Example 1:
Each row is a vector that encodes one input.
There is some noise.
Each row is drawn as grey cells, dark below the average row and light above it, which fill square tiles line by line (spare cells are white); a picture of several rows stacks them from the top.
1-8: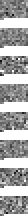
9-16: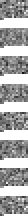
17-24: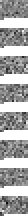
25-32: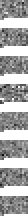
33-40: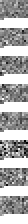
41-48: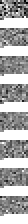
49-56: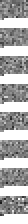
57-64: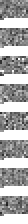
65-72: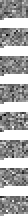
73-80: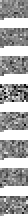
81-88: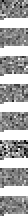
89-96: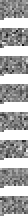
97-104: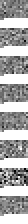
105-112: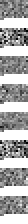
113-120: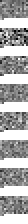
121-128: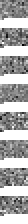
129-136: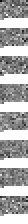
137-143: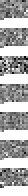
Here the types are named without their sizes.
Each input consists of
a list of points on a line.
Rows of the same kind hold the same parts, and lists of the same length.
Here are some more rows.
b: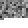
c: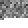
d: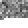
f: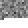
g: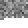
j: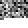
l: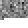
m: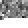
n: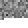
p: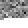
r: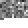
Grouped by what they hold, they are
b, c
d, f, g, l, m, n, p
j
r

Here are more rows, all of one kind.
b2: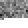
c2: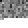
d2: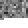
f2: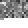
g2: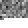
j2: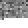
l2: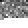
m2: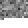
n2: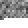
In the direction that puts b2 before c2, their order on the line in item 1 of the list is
g2, n2, d2, b2, m2, j2, c2, f2, l2.
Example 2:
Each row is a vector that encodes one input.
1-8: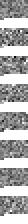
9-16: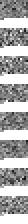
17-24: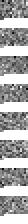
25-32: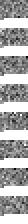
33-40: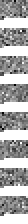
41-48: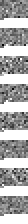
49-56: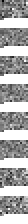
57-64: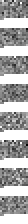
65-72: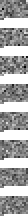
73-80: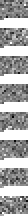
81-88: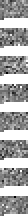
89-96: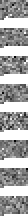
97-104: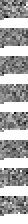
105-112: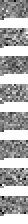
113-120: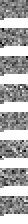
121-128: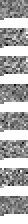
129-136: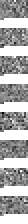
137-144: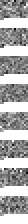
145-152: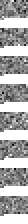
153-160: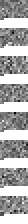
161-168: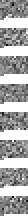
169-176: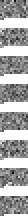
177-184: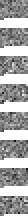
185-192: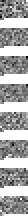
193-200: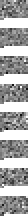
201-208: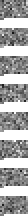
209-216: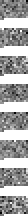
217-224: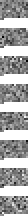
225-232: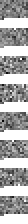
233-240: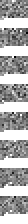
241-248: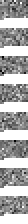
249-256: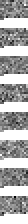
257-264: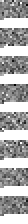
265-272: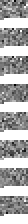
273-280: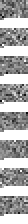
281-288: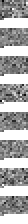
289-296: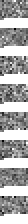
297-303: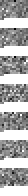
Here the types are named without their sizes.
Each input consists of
a point on a line, together with either a point on a line, or three true/false values.
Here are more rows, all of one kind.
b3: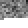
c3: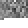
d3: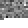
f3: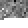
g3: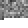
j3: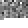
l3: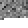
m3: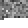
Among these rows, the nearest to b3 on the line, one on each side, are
f3 and l3.
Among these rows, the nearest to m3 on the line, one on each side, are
f3 and g3.
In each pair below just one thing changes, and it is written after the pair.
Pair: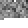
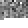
the place on the line
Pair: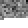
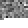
the place on the line
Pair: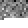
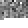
the place on the line
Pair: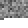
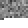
one of the three true/false values
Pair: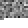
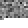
one of the three true/false values
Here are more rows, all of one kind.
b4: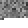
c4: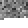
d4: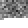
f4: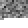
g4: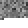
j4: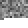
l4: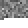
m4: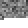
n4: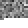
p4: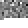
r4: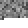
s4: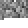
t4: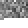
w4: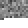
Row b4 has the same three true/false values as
g4, l4, m4 and w4.
